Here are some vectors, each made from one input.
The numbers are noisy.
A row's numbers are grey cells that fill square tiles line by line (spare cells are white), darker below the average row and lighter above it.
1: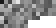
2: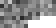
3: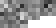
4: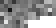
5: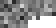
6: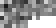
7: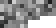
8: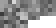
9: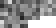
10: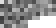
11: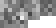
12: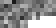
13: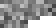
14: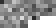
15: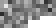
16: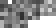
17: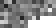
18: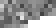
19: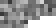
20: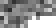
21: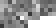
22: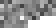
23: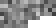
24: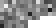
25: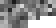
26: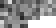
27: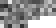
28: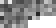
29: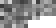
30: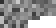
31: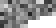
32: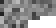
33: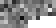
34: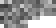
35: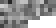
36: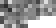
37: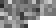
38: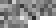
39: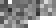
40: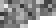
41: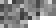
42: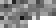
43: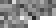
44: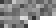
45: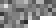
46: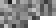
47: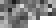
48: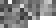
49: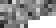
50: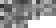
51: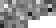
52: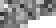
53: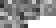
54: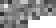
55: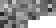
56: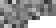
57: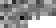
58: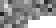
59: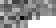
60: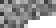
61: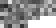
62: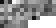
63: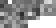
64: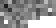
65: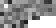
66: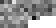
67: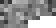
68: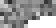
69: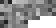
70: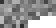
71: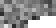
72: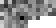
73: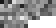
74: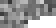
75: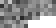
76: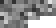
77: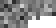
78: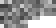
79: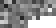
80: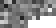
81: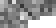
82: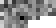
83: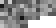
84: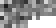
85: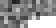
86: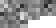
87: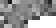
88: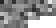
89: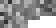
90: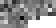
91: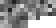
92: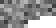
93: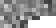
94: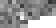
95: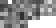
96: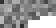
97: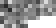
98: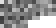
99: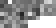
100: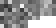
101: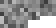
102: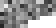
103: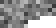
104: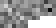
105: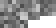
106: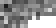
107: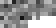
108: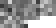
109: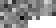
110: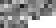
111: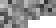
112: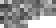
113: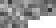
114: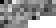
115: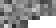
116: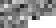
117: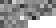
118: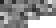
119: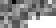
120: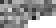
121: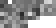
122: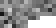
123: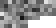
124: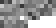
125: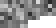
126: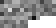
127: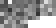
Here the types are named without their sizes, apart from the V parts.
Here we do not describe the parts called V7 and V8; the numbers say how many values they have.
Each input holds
a value of V8, together with either a label and a value of V7, or a point on a line.
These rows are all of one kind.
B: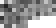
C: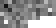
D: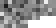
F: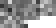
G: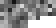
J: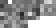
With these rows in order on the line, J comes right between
B and F.
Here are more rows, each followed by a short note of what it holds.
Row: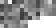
a point on a line and a value of V8
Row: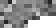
a label, a value of V7 and a value of V8
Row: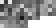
a point on a line and a value of V8
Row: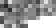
a point on a line and a value of V8
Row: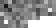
a point on a line and a value of V8
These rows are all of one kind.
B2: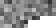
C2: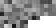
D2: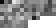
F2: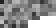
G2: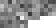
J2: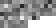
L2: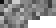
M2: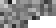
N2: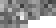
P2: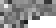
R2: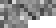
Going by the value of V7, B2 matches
G2 and N2.
